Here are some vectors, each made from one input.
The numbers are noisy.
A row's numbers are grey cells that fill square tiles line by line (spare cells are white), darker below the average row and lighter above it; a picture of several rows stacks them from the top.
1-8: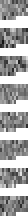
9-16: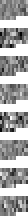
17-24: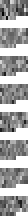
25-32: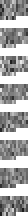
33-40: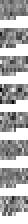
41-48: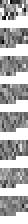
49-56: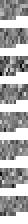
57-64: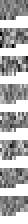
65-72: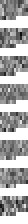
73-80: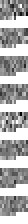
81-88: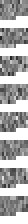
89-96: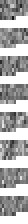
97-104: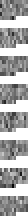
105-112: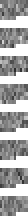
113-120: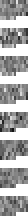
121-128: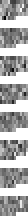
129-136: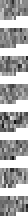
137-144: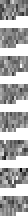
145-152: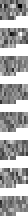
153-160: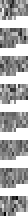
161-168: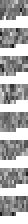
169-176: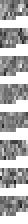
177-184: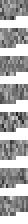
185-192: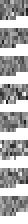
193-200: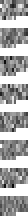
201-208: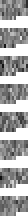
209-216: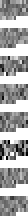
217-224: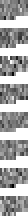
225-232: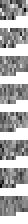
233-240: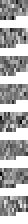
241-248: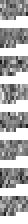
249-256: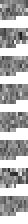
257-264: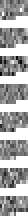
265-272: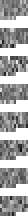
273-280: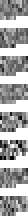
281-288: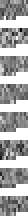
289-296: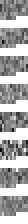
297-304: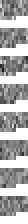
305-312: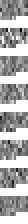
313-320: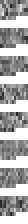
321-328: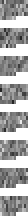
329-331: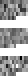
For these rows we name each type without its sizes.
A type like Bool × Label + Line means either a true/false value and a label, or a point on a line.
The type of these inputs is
List(Line).
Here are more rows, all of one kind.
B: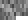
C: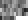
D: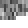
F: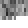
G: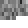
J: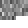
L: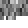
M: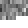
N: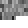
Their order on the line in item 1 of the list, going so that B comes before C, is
M, D, F, L, G, B, C, N, J.
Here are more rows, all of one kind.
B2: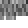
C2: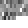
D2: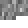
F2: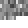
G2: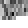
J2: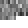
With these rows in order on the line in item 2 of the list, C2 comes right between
D2 and J2.
